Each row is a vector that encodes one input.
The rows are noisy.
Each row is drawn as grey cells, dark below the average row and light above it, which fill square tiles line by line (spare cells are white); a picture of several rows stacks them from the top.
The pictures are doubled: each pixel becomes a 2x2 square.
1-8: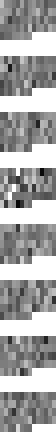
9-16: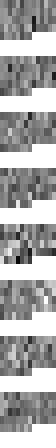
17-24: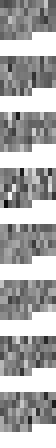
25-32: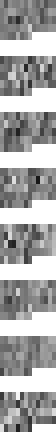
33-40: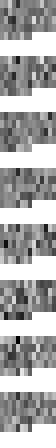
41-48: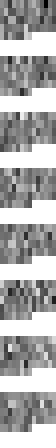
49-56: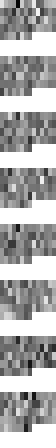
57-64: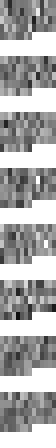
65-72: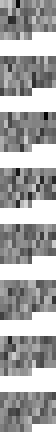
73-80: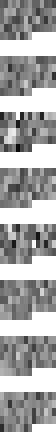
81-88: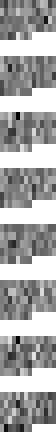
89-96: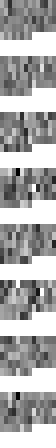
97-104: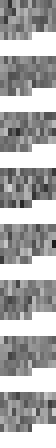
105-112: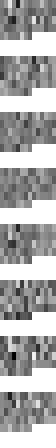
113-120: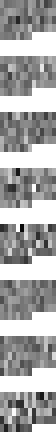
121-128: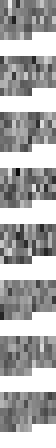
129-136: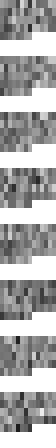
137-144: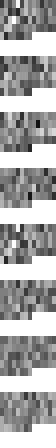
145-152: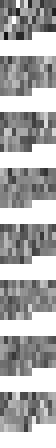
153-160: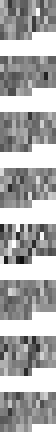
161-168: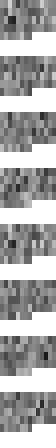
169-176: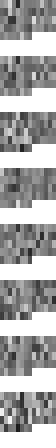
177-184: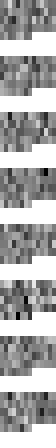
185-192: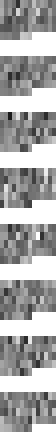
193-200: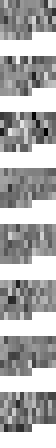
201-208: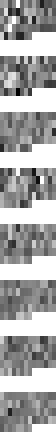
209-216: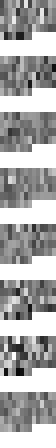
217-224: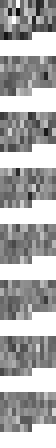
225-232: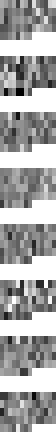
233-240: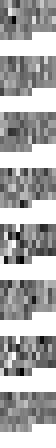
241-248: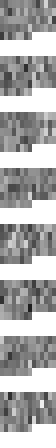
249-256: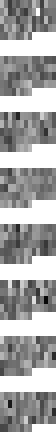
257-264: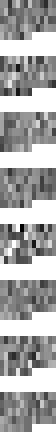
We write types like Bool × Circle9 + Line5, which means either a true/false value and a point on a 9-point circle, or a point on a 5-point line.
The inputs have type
Bool × Label4 × Tree18.
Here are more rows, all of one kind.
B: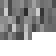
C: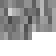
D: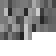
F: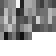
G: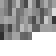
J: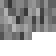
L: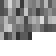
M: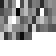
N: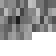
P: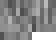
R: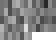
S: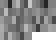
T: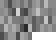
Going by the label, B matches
D, J, P and T.
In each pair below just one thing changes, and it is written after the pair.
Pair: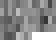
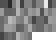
the label
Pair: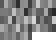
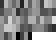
the true/false value
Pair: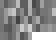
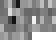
the node of the tree
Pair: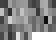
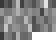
the label
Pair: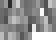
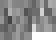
the label
